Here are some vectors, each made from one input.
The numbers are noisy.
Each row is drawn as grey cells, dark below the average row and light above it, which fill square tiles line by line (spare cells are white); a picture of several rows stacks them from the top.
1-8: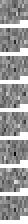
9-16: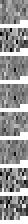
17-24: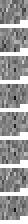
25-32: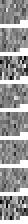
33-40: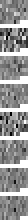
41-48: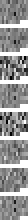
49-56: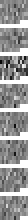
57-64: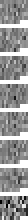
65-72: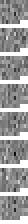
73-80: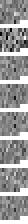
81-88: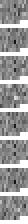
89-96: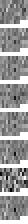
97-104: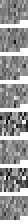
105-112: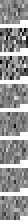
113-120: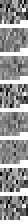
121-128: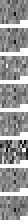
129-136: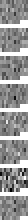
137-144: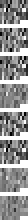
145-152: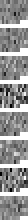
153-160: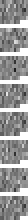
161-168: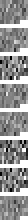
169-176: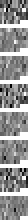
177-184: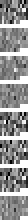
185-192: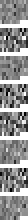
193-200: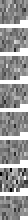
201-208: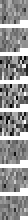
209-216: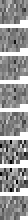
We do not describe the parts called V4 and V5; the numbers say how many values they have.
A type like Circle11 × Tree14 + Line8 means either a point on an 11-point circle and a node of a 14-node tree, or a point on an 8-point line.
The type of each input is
Bool × (Tree7 + Unit) × V5 + Line7 × V4.
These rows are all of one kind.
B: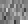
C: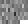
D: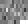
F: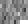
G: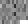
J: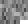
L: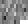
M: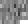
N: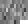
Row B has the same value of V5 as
F, G and N.
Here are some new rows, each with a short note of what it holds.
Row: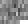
a node of a 7-node tree, a true/false value and a value of V5
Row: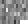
a node of a 7-node tree, a true/false value and a value of V5
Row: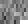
a node of a 7-node tree, a true/false value and a value of V5
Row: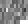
a true/false value and a value of V5
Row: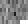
a true/false value and a value of V5
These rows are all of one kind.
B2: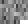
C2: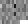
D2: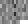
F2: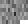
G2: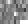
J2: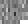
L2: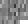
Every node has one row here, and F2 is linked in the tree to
B2 and J2.
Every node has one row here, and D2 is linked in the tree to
C2 and J2.
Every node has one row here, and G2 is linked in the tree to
L2.
